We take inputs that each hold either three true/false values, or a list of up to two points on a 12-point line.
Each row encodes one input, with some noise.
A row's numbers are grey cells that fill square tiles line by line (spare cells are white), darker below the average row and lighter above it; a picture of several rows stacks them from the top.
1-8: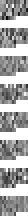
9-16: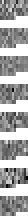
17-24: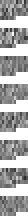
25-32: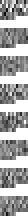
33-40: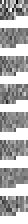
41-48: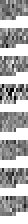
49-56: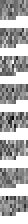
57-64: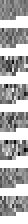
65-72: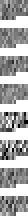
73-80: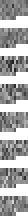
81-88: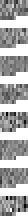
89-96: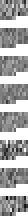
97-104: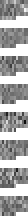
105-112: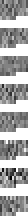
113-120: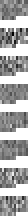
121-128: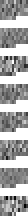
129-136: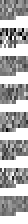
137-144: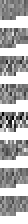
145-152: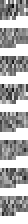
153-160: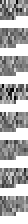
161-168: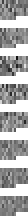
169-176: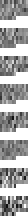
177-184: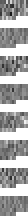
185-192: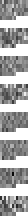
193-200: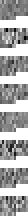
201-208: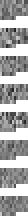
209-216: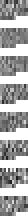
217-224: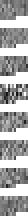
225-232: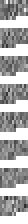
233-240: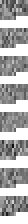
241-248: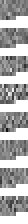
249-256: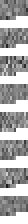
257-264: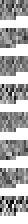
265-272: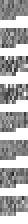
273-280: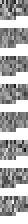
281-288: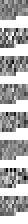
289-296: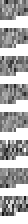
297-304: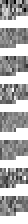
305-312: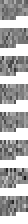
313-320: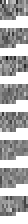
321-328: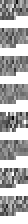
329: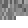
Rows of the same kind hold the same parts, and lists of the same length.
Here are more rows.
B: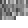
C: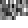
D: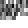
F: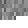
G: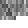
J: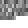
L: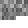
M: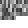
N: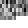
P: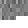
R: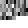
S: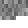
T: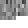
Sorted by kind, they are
B, F, G, J
C, D, M, N
L, P, R, S
T

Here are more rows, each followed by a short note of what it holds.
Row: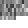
the empty list
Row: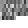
a list of one item
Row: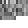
three true/false values
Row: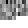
the empty list
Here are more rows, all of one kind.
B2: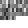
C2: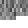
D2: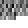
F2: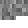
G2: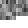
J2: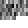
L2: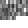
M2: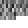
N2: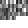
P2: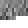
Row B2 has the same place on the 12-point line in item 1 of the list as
J2, L2 and P2.
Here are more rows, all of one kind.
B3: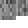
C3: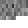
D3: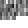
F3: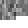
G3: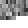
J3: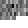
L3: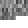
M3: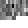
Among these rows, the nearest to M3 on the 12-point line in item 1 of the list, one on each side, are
B3 and G3.
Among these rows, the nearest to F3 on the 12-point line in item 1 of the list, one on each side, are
D3 and J3.
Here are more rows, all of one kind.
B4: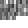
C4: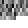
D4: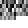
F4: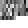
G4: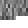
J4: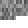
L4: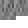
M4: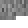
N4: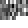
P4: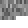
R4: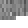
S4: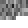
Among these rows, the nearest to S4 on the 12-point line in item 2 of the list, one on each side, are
G4 and N4.
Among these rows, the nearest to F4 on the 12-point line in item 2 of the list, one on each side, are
L4 and M4.
